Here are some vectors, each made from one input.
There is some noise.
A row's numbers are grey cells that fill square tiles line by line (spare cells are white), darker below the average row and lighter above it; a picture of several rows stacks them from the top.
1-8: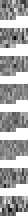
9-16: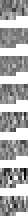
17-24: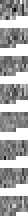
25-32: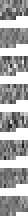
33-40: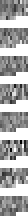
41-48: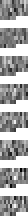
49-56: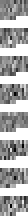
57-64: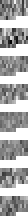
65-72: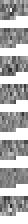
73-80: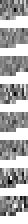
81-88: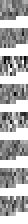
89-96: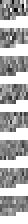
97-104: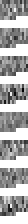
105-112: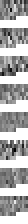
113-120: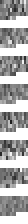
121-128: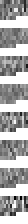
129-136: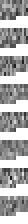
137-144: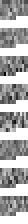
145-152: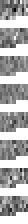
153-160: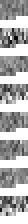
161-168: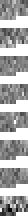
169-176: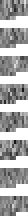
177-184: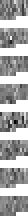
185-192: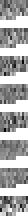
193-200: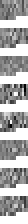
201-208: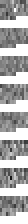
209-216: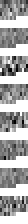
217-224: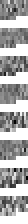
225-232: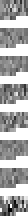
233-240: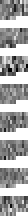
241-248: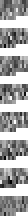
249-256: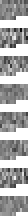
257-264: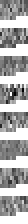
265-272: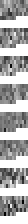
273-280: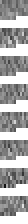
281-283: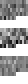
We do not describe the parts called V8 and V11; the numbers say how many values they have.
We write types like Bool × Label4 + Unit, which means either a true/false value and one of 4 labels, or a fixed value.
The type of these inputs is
Line5 + Tree7 + (Tree10 + V11) × V8.
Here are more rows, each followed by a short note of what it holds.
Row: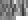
a node of a 7-node tree
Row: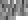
a node of a 7-node tree
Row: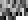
a point on a 5-point line
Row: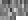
a value of V8 and a value of V11
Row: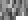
a node of a 10-node tree and a value of V8
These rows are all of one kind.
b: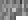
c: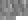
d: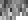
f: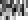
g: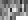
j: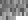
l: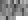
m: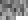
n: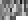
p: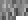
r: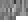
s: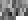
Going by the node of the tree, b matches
f and m.
